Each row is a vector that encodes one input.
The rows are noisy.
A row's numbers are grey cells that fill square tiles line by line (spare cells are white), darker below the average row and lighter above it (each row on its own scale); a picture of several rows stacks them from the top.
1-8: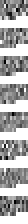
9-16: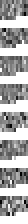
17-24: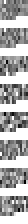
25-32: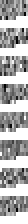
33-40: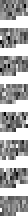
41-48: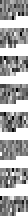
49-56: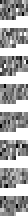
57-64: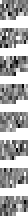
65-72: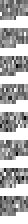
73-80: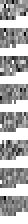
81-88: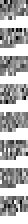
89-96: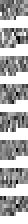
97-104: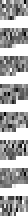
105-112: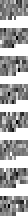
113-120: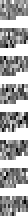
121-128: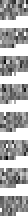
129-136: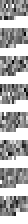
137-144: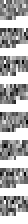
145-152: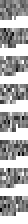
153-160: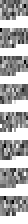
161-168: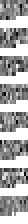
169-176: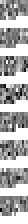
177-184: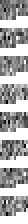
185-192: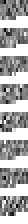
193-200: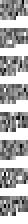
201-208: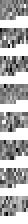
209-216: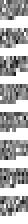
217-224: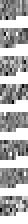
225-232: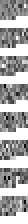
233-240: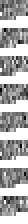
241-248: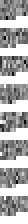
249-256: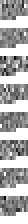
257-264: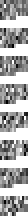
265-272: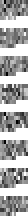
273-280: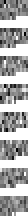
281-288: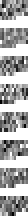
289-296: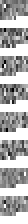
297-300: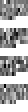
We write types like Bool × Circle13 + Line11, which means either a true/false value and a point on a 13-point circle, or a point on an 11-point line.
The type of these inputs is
Circle17 × Label9 × Tree10 + Unit.
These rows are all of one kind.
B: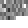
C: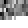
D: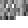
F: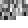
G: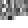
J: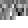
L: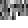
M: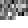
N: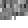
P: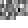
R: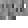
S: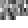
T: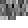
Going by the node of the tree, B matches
N and T.
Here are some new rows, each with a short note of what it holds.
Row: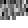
a point on a 17-point circle, one of 9 labels and a node of a 10-node tree
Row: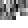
a fixed value
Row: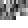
a fixed value
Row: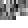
a fixed value
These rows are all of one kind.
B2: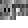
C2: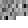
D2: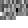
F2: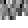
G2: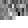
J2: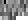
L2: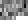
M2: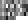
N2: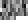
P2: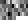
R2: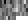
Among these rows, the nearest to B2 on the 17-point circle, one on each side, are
L2 and R2.
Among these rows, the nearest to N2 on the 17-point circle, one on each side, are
F2 and M2.
